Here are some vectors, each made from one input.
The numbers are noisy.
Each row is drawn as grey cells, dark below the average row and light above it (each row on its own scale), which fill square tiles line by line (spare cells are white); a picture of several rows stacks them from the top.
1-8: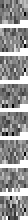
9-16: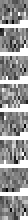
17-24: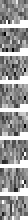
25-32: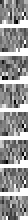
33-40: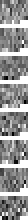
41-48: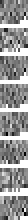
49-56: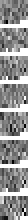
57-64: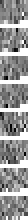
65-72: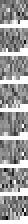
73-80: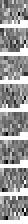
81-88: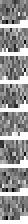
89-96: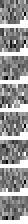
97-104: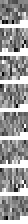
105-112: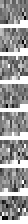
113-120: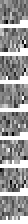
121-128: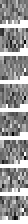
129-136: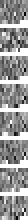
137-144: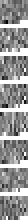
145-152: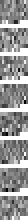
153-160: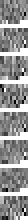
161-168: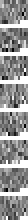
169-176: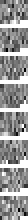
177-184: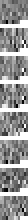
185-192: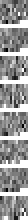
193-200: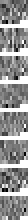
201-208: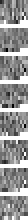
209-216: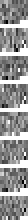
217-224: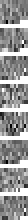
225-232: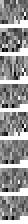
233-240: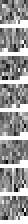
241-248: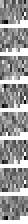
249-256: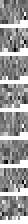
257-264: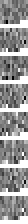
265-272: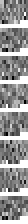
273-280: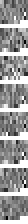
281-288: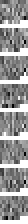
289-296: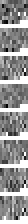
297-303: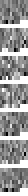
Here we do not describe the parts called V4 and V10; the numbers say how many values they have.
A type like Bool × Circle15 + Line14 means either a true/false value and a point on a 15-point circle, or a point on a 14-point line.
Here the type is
(Bool × Bool × Bool + V4 × V10) × (Line6 + Line11).
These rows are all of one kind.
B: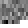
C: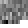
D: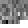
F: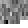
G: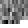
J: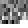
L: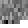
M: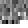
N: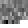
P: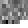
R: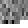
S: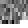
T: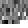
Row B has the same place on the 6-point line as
C, L, N and P.
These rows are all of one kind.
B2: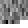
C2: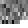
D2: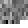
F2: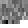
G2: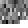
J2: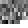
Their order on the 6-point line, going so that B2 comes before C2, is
B2, D2, F2, C2, J2, G2.
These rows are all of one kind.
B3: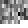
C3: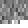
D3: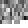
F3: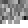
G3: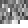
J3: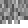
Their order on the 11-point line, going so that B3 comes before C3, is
B3, F3, D3, G3, C3, J3.
